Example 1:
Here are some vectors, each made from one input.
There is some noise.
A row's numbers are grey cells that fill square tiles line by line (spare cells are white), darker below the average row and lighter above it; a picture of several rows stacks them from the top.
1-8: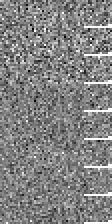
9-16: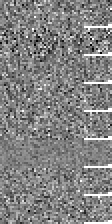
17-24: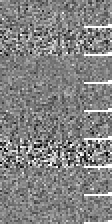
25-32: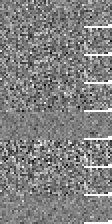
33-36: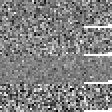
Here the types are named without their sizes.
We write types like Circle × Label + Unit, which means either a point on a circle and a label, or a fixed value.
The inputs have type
Line.
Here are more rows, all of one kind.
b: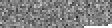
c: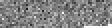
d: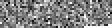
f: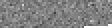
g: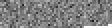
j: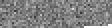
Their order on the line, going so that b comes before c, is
d, f, b, j, g, c.
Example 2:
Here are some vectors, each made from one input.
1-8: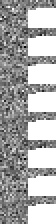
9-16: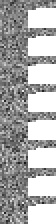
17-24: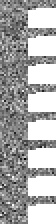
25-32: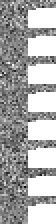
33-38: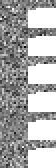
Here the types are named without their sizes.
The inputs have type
Tree.
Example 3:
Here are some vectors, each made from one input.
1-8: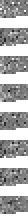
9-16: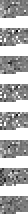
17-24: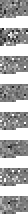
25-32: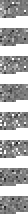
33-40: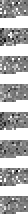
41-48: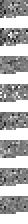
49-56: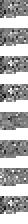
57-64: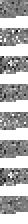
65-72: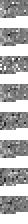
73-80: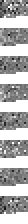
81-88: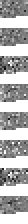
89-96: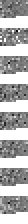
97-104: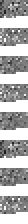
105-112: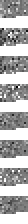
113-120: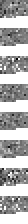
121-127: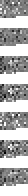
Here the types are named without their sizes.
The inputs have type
Line.
